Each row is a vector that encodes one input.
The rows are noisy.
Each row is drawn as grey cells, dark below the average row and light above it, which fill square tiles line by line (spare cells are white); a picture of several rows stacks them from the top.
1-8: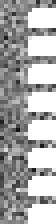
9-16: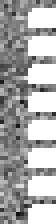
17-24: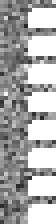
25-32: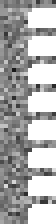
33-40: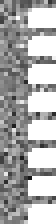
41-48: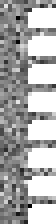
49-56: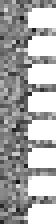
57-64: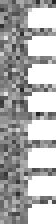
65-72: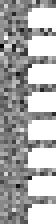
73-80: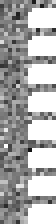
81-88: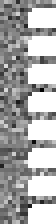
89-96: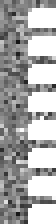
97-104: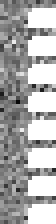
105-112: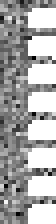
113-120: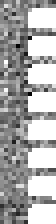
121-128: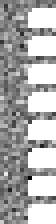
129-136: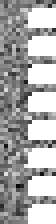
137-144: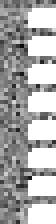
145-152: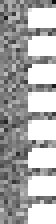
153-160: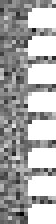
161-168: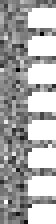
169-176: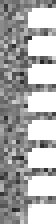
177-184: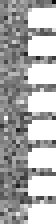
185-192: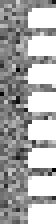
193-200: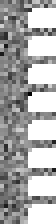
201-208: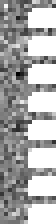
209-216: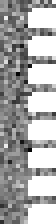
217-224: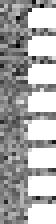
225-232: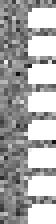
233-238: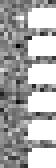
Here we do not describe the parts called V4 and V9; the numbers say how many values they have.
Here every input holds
one of 11 labels and a value of V4, together with either a point on an 11-point line, or a value of V9.
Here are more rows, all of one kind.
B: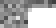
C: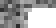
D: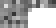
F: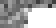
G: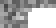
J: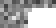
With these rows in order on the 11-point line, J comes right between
D and G.
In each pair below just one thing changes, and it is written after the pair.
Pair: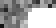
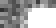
the label
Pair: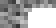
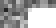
the place on the 11-point line
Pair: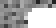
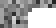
the value of V4
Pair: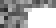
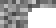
the value of V4
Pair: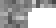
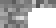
the label
